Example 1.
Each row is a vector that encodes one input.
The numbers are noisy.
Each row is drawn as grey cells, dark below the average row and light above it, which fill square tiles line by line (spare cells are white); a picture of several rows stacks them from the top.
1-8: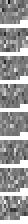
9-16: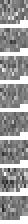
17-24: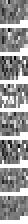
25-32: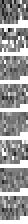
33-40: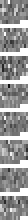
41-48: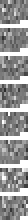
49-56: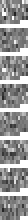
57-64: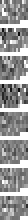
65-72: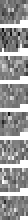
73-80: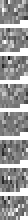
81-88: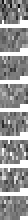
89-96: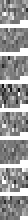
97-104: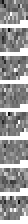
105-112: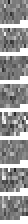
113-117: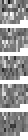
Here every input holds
either a fixed value, or one of 9 labels and a true/false value.
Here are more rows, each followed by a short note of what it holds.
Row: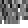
a fixed value
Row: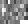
one of 9 labels and a true/false value
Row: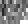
one of 9 labels and a true/false value
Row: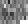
one of 9 labels and a true/false value
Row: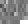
one of 9 labels and a true/false value
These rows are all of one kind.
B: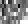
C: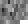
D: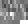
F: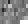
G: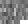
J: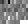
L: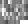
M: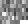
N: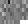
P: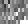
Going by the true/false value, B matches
D, G and L.
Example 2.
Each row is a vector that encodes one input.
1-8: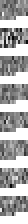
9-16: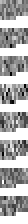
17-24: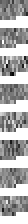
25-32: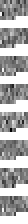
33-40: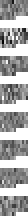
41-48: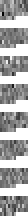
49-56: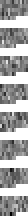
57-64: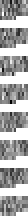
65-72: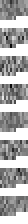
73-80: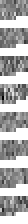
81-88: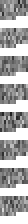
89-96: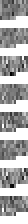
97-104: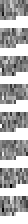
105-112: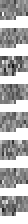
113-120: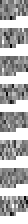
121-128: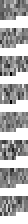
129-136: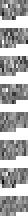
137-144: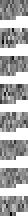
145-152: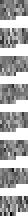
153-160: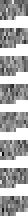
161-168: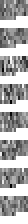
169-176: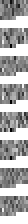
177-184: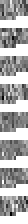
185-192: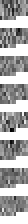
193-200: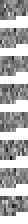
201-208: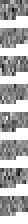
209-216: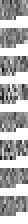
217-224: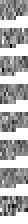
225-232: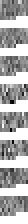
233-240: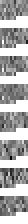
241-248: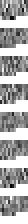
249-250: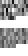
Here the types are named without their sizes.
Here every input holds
a point on a line, together with either a fixed value, or five true/false values.
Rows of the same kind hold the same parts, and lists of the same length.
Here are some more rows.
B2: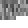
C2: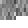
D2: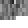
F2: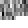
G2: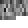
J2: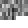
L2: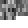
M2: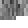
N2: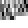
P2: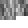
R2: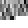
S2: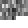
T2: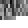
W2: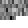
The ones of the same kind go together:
B2, C2, D2, F2, G2, J2, L2, M2, P2, S2, T2
N2, R2, W2

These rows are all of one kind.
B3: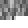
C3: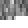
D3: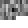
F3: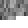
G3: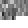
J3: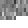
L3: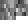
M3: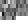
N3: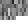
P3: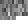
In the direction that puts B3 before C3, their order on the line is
D3, G3, M3, B3, C3, L3, F3, P3, N3, J3.
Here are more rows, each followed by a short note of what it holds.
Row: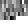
a point on a line
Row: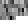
a point on a line
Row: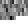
a point on a line
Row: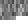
a point on a line and five true/false values
